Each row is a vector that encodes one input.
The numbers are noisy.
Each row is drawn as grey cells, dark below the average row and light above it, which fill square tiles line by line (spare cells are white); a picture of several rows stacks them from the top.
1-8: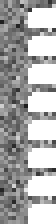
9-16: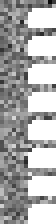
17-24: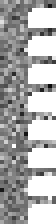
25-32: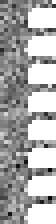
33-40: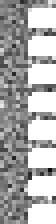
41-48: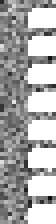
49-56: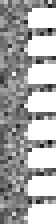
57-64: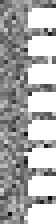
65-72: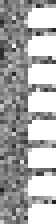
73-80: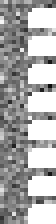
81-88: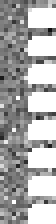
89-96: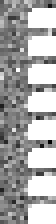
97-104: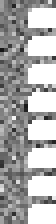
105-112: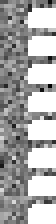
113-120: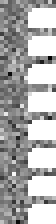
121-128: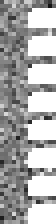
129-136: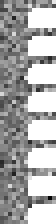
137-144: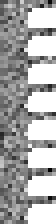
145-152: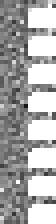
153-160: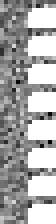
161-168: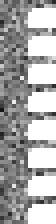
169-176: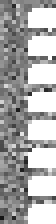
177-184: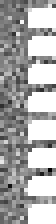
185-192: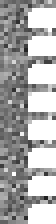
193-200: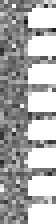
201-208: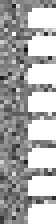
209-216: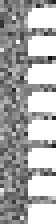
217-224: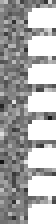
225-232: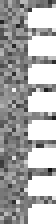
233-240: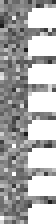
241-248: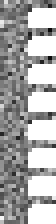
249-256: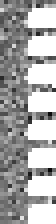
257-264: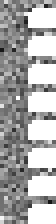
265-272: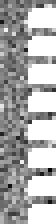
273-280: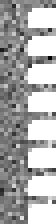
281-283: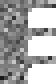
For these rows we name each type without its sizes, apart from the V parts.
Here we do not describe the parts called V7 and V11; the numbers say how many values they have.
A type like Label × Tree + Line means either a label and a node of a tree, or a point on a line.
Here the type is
(Circle + Unit) × (Line × V7 + V11).
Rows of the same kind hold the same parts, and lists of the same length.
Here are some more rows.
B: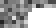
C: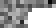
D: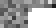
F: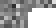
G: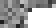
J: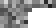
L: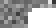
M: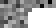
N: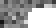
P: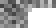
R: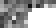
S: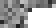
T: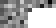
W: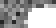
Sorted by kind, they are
B, N, R, W
C, G, M, S, T
D, F, J
L, P

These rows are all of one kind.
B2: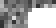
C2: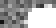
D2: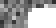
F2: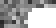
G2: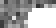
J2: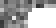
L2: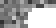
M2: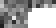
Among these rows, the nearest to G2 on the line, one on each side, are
D2 and L2.
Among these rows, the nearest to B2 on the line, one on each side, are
D2 and M2.
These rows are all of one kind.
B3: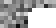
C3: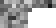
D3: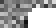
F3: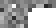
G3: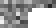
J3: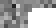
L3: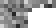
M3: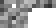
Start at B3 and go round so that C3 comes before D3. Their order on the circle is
B3, J3, L3, G3, C3, M3, F3, D3.
